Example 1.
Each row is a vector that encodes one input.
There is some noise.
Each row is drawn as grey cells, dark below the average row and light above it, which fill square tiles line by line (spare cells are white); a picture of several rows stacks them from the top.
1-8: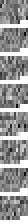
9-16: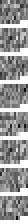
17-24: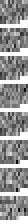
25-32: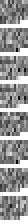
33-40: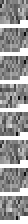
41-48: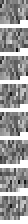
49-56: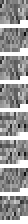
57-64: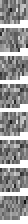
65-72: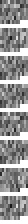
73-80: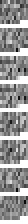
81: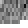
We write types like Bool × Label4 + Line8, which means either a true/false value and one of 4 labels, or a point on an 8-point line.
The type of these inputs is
Label7.
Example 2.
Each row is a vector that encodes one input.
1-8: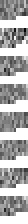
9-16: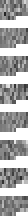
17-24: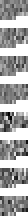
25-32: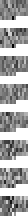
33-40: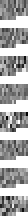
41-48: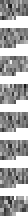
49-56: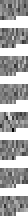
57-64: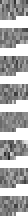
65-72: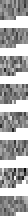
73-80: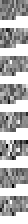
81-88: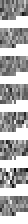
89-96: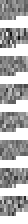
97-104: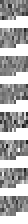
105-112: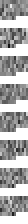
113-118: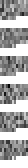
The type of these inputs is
Tree15.
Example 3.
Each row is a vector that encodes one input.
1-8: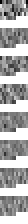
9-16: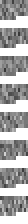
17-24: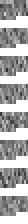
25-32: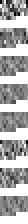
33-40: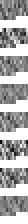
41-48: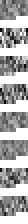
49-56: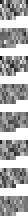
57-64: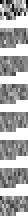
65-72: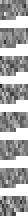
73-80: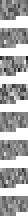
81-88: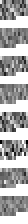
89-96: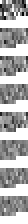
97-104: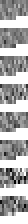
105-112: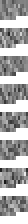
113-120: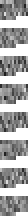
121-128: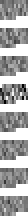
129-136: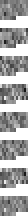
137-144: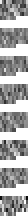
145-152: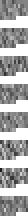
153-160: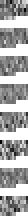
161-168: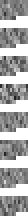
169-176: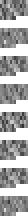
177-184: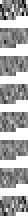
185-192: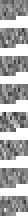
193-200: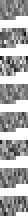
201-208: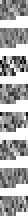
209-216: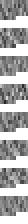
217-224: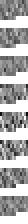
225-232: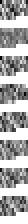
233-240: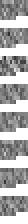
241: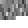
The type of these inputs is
Bool × Bool × Bool + Unit.
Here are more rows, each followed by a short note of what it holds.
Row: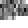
a fixed value
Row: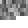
three true/false values
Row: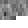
three true/false values
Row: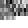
a fixed value
